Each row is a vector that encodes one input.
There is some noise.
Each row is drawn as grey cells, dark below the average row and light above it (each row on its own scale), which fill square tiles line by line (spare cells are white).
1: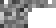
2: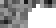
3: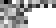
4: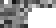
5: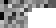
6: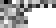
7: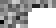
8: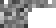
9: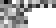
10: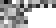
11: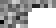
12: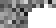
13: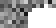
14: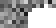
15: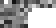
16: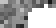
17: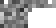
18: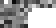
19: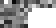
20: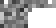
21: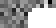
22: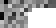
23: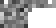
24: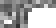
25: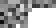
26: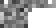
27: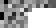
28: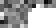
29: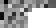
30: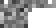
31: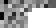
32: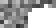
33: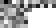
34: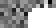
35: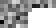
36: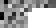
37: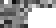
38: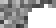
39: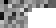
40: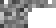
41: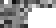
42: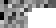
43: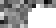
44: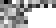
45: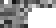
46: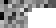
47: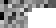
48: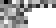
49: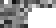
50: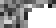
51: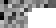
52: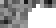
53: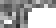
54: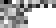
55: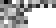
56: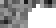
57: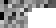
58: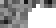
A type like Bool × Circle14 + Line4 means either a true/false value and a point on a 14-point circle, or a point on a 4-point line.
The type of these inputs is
Bool × Label7.
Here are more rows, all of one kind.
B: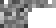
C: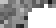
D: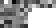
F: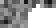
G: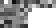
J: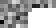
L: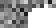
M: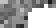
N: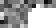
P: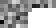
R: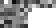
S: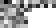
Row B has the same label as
D, G and R.
